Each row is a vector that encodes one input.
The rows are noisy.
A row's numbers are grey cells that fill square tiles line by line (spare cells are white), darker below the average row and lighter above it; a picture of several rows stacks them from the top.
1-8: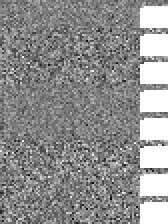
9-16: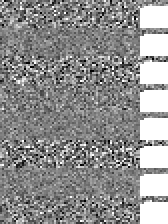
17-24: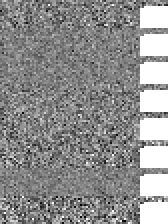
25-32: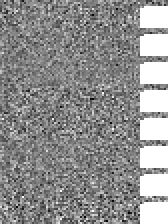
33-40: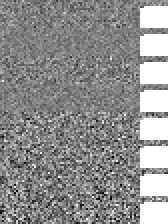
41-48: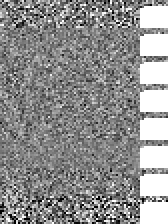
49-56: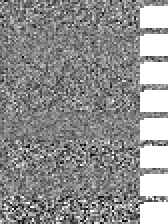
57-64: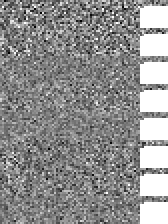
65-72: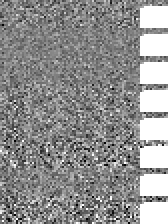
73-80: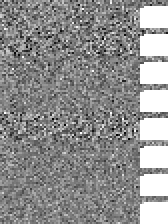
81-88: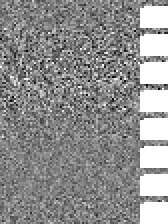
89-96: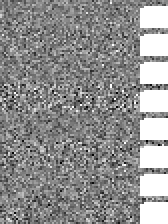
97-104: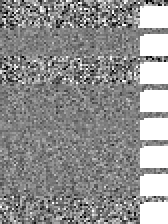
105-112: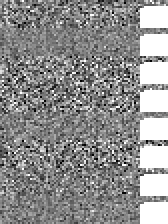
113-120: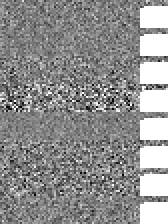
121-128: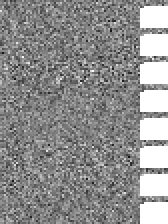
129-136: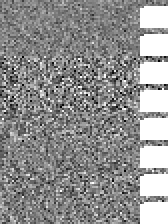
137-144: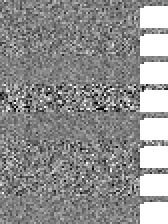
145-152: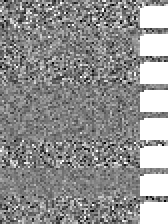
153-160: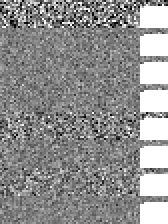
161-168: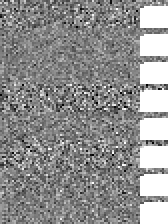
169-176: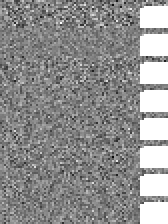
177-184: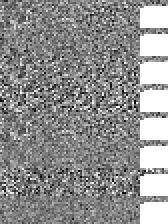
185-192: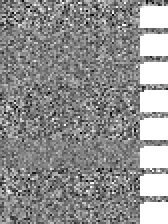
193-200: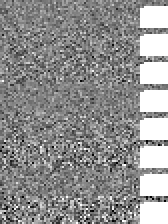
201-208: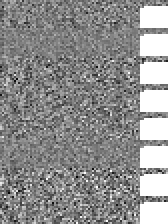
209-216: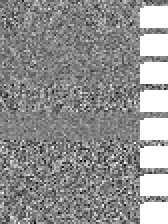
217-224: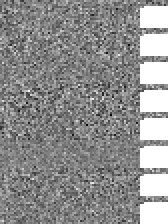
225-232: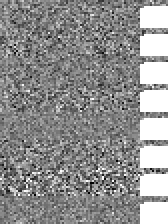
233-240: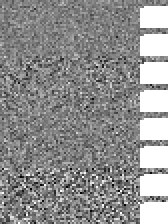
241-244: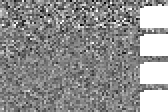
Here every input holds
either a point on a 6-point line, or a point on a 15-point line.
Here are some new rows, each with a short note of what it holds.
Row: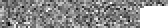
a point on a 15-point line
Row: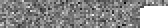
a point on a 15-point line
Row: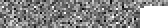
a point on a 15-point line
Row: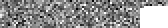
a point on a 15-point line
